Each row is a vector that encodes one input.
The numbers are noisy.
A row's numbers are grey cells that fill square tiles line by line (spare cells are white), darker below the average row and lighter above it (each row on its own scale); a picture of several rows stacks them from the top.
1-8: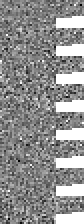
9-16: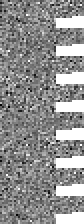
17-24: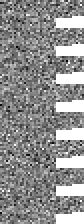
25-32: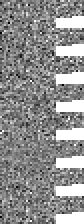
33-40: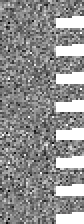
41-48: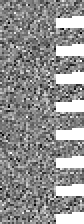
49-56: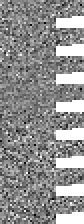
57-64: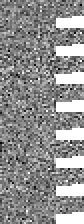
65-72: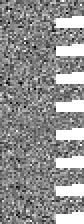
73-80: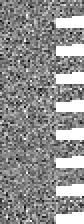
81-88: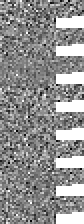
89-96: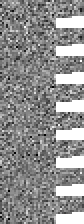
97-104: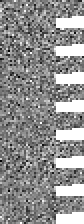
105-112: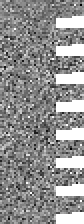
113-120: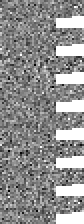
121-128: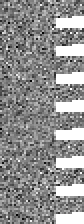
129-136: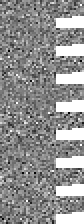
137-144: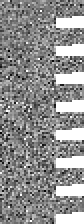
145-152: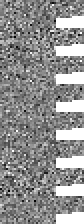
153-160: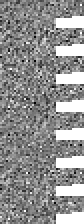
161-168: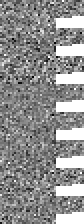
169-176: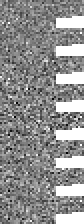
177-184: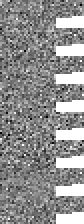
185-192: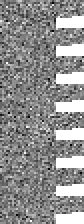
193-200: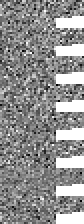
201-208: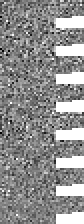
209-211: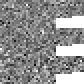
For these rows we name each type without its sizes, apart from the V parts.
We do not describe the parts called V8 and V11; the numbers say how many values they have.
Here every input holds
either a point on a circle and a value of V8, or a true/false value and a value of V11.
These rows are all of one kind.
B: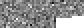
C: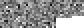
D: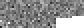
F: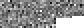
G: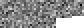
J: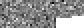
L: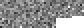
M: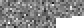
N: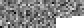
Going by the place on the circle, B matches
J and M.
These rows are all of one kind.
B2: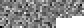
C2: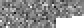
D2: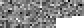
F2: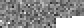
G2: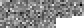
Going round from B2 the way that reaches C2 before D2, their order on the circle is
B2, F2, C2, G2, D2.
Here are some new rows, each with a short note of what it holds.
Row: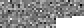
a point on a circle and a value of V8
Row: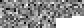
a true/false value and a value of V11
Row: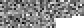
a true/false value and a value of V11
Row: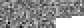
a true/false value and a value of V11
